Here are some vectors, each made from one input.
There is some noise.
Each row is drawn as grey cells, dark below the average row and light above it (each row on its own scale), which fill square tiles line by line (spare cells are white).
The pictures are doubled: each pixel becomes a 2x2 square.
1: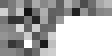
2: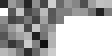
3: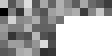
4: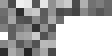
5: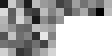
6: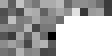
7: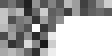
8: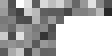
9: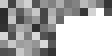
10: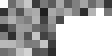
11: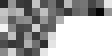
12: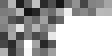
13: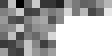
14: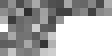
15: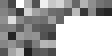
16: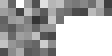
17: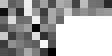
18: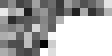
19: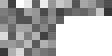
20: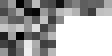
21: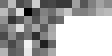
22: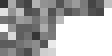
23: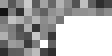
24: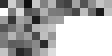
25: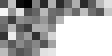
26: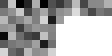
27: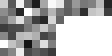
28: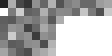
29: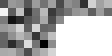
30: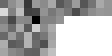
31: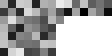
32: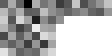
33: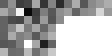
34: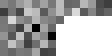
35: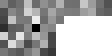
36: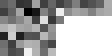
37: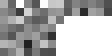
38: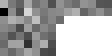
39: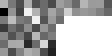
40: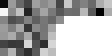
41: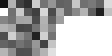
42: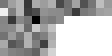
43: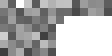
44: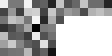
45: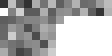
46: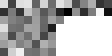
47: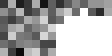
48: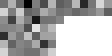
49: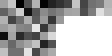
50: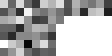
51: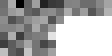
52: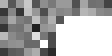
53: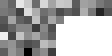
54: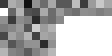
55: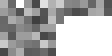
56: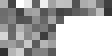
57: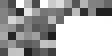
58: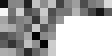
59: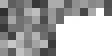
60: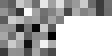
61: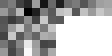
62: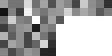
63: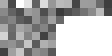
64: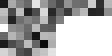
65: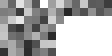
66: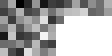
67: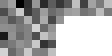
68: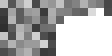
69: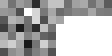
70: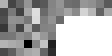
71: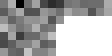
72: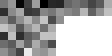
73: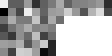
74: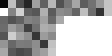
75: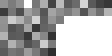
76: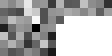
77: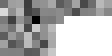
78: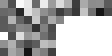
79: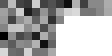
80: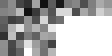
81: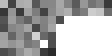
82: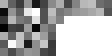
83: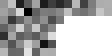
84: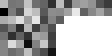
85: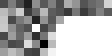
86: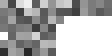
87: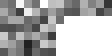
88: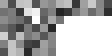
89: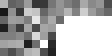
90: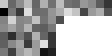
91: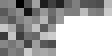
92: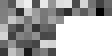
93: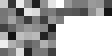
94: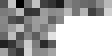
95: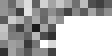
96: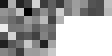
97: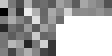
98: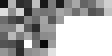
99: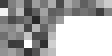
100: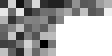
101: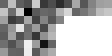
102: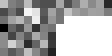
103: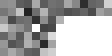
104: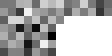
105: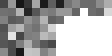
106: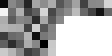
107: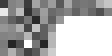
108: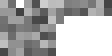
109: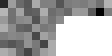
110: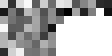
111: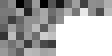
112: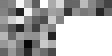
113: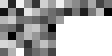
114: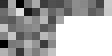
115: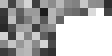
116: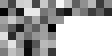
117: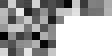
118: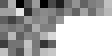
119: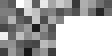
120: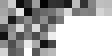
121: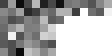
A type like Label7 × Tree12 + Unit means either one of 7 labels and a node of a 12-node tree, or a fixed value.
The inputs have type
Bool × Bool × Bool × Bool × Bool × Line11.
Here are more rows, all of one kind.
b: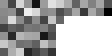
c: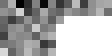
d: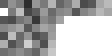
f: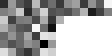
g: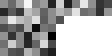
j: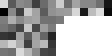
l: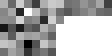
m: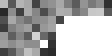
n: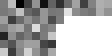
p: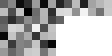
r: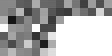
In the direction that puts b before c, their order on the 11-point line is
r, f, b, l, d, j, c, g, n, m, p.
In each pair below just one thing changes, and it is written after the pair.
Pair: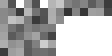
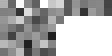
one of the five true/false values
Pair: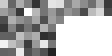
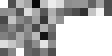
one of the five true/false values
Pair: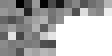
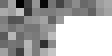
the place on the 11-point line
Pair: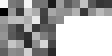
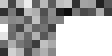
the place on the 11-point line
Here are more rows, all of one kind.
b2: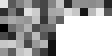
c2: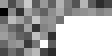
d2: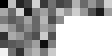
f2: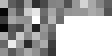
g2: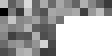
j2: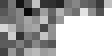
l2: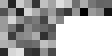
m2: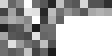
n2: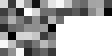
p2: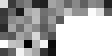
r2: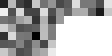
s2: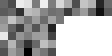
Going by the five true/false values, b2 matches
n2 and p2.
